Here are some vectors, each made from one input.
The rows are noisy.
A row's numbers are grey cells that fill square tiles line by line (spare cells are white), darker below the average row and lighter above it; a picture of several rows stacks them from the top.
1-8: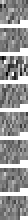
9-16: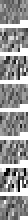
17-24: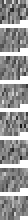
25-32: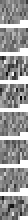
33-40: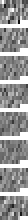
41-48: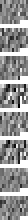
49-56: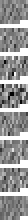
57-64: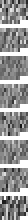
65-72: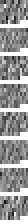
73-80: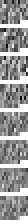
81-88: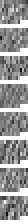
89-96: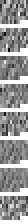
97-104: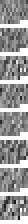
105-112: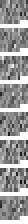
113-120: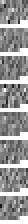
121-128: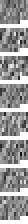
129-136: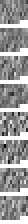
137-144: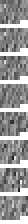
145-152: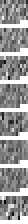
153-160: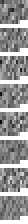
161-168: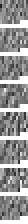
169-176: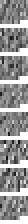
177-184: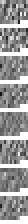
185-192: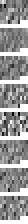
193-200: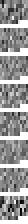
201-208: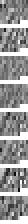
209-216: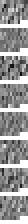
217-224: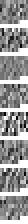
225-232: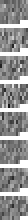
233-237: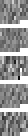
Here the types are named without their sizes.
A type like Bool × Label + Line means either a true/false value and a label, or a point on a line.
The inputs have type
Bool × Bool × Bool + List(Line).
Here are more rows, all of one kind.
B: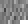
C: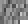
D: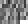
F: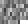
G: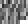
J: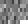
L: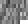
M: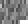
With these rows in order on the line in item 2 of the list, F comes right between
C and D.
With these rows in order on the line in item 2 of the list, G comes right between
D and J.
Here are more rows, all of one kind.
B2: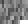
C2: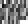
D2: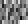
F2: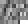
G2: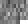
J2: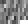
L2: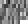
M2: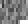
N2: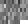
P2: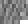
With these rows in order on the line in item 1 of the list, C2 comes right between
M2 and N2.
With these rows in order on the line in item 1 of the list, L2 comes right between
B2 and N2.
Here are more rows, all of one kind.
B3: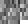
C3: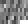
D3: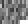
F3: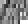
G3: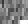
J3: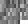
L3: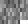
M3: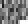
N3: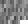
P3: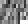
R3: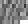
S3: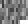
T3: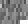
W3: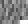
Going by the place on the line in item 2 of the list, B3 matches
C3, G3, N3 and S3.
